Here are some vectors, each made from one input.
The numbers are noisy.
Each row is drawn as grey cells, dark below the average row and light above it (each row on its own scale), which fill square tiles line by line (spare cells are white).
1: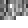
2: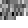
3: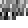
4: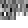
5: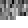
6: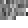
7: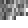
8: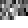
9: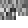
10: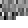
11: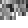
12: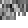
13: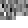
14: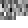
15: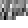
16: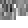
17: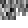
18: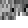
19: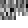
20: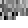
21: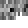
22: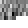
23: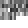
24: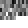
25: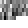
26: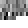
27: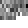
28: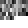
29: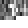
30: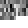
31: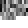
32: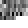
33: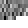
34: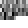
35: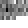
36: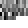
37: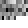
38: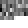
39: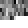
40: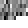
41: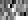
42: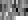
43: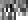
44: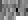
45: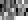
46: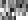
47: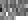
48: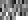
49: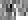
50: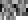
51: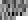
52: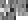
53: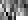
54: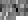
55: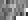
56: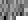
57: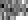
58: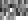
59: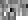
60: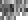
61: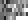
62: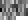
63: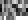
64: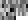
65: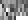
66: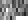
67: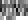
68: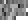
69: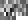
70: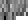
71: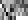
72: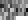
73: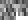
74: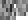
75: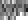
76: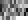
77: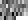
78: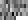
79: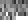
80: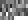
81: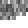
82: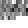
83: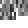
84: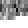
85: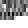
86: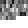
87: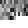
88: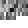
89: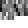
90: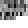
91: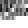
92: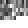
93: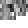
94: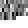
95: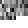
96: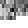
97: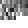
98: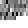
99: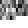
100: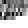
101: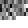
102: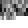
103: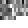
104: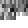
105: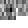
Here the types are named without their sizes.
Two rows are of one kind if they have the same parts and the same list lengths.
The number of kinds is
2.
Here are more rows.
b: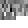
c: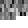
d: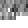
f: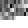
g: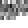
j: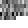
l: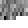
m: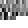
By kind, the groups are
b, c, d, f, g
j, l, m

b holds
a point on a line and three true/false values.
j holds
a point on a line and a node of a tree.
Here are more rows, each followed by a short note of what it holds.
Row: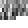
a point on a line and a node of a tree
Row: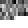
a point on a line and three true/false values
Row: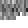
a point on a line and three true/false values
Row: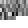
a point on a line and a node of a tree
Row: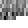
a point on a line and a node of a tree
